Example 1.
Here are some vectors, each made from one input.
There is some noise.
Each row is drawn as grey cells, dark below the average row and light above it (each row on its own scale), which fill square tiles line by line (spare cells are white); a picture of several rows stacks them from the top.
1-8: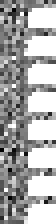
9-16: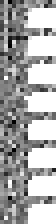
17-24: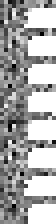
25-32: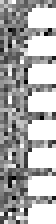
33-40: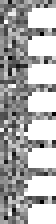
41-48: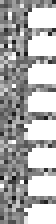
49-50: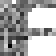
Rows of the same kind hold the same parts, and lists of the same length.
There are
2 kinds of row.
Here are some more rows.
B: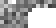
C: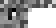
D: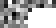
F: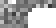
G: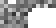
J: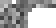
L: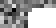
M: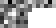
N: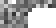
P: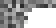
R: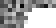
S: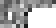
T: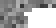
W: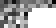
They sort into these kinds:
B, F, G, J, N
C, D, L, M, P, R, S, T, W

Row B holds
a true/false value.
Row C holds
a node of a 7-node tree and a true/false value.
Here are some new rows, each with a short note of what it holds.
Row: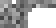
a true/false value
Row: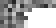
a node of a 7-node tree and a true/false value
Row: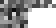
a node of a 7-node tree and a true/false value
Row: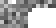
a true/false value
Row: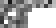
a node of a 7-node tree and a true/false value
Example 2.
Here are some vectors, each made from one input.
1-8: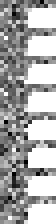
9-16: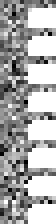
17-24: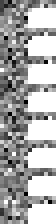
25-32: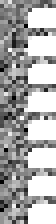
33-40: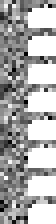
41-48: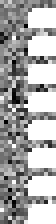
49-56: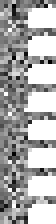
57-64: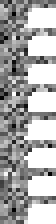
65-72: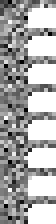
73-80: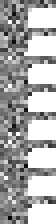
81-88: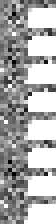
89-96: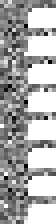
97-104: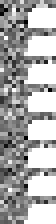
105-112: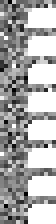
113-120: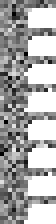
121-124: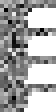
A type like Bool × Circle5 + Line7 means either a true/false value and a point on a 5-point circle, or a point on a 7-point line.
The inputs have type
Bool × (Circle6 + Unit).
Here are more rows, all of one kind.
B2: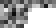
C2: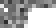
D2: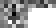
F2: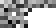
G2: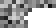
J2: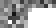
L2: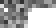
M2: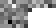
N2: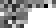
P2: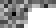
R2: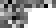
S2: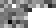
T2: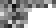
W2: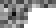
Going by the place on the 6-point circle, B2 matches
M2, P2, S2 and W2.
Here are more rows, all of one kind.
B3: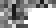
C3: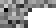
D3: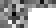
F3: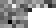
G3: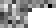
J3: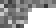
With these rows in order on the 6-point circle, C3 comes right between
B3 and J3.
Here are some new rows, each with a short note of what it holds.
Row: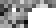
a true/false value
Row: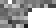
a point on a 6-point circle and a true/false value
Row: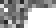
a point on a 6-point circle and a true/false value
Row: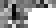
a point on a 6-point circle and a true/false value
